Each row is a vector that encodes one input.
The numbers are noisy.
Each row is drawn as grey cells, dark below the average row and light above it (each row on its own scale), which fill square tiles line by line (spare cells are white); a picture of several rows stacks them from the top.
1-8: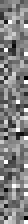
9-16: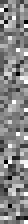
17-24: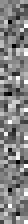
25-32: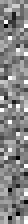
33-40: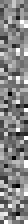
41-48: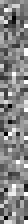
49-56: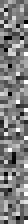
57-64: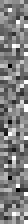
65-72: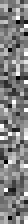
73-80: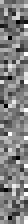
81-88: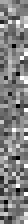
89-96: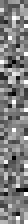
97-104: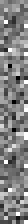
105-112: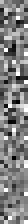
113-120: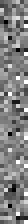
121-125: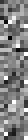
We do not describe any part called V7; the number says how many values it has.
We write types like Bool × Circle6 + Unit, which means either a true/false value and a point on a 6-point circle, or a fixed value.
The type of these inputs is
Bool × (Line4 + V7).
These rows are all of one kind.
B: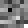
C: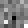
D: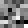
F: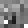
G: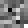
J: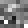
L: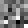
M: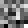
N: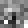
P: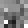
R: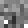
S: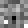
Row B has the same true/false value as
D, G, L and M.
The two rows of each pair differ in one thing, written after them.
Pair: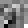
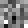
the place on the 4-point line
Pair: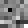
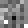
the true/false value
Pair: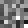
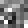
the true/false value
